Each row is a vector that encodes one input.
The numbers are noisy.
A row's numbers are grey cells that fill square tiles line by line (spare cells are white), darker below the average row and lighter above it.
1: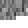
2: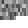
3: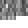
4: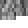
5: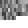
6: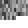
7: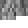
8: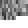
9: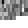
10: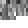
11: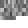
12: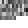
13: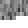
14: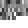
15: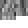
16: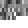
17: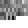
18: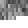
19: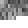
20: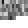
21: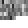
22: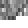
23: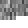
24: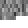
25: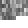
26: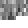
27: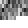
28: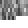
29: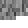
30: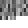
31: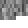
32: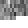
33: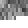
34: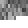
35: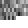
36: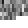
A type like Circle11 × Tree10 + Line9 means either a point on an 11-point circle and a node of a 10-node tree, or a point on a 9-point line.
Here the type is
(Bool × Bool × Bool + Unit) × Line5.
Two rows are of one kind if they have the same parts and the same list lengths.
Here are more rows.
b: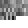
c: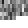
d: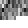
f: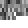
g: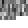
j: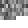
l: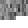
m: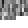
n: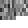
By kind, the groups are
b, c, g, j, l, m, n
d, f

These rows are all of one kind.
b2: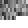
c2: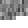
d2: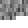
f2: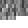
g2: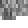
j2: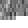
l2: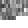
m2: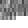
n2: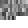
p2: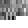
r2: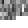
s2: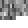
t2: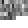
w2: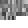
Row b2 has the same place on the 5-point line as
n2, p2 and w2.
